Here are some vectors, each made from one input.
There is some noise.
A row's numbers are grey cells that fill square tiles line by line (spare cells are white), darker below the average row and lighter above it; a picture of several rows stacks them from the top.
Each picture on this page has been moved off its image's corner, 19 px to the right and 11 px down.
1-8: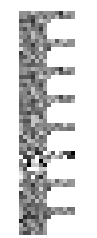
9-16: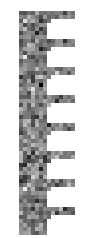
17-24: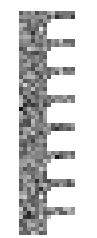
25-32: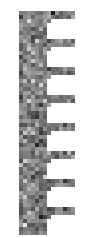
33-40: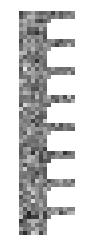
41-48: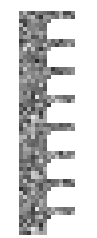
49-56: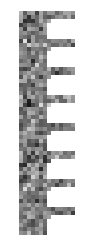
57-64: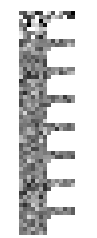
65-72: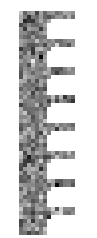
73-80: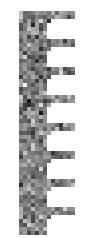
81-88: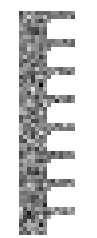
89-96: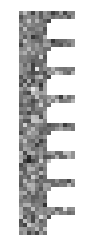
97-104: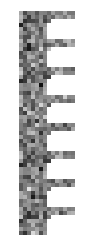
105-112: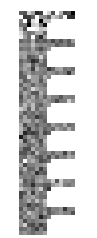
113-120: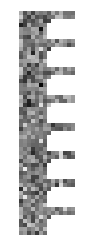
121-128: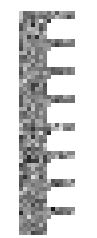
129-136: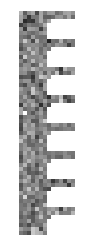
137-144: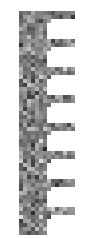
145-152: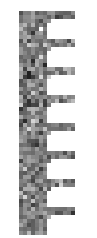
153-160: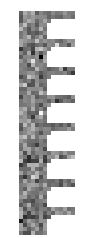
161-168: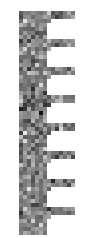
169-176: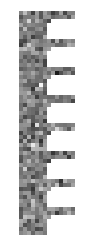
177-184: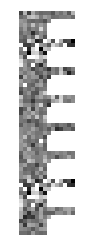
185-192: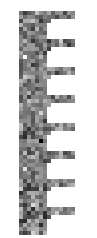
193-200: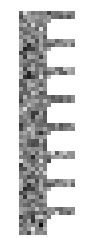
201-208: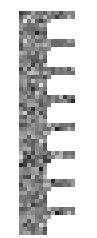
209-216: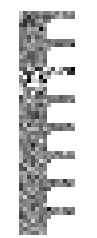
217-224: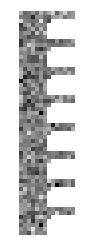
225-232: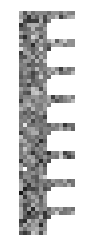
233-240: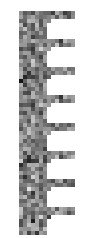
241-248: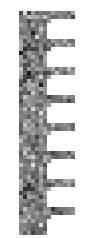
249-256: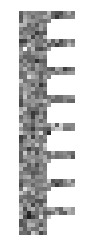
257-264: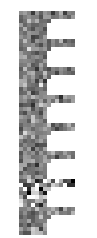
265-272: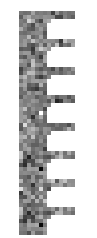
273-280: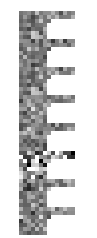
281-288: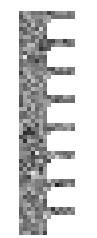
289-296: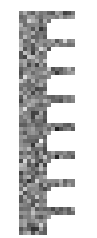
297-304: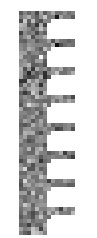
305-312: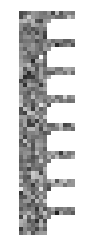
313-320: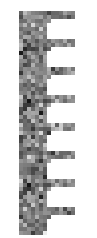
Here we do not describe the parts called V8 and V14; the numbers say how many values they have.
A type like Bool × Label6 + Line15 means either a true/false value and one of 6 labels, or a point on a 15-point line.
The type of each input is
Bool × (Circle9 × V14 + V8) + Unit.
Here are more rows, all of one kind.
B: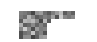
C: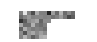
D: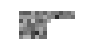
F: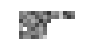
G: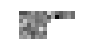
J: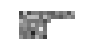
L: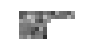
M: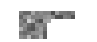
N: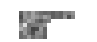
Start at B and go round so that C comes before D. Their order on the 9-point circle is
B, M, L, J, N, F, C, D, G.
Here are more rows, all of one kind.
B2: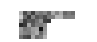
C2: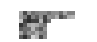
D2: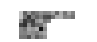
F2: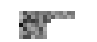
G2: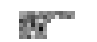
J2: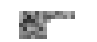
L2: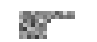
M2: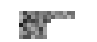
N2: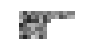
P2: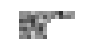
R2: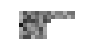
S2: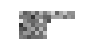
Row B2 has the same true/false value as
D2 and G2.
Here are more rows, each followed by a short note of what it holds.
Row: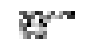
a fixed value
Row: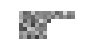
a true/false value and a value of V8
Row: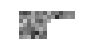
a point on a 9-point circle, a true/false value and a value of V14
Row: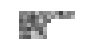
a true/false value and a value of V8
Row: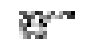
a fixed value
